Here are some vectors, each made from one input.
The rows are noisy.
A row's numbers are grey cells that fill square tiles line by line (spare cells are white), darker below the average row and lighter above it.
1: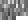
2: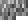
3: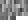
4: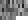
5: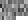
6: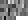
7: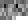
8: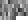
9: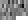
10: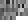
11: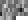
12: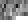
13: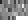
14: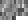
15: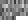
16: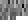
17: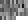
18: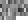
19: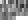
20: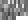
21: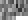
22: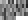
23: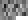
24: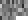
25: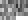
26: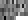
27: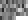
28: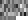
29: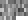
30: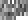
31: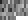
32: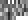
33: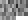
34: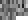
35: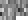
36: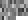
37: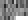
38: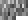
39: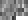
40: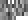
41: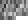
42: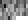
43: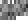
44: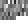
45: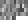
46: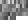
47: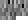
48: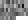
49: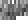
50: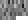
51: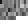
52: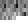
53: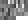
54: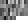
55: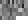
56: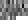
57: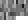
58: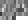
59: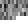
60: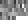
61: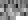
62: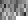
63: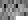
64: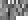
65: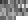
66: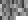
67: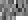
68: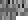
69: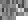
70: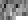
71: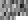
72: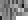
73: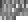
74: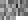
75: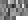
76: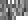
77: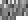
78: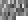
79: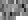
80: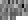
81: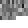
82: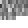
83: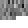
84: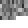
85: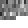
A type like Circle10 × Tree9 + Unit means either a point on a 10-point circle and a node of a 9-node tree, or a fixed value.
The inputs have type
Bool × Label9 × Line5 × Line8.
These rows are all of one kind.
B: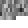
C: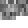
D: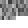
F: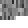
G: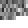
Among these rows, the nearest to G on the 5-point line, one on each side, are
B and C.
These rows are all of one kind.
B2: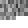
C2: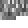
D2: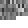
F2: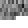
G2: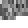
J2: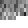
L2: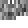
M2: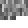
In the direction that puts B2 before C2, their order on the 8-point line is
D2, F2, G2, B2, J2, M2, C2, L2.
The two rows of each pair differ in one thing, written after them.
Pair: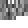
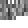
the place on the 5-point line
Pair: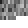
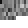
the label
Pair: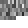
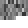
the place on the 8-point line
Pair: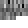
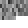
the place on the 8-point line
